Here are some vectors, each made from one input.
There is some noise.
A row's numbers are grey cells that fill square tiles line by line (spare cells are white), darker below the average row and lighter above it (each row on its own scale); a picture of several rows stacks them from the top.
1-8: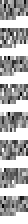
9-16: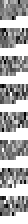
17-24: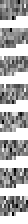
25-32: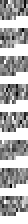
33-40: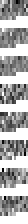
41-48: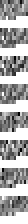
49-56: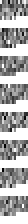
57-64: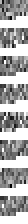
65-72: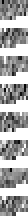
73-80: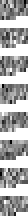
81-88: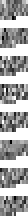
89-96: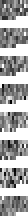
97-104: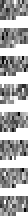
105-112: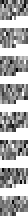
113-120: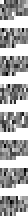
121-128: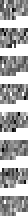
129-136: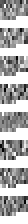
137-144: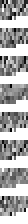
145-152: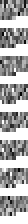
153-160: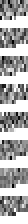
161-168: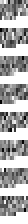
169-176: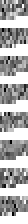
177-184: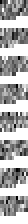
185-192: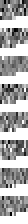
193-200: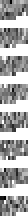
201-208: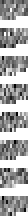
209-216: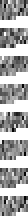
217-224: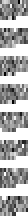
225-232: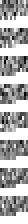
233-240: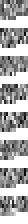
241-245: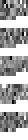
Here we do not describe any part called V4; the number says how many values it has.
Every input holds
a list of up to two items, each a point on a 5-point circle and a value of V4.
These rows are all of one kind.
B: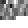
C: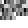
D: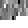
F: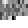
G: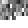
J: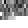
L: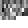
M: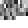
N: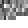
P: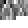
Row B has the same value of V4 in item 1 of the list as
D, F and P.
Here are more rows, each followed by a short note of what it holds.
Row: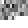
a list of two items
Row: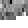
the empty list
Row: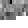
the empty list
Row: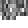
a list of two items
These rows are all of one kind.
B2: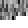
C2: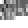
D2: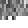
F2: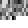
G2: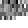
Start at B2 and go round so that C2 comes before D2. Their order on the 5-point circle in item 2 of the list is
B2, C2, D2, F2, G2.
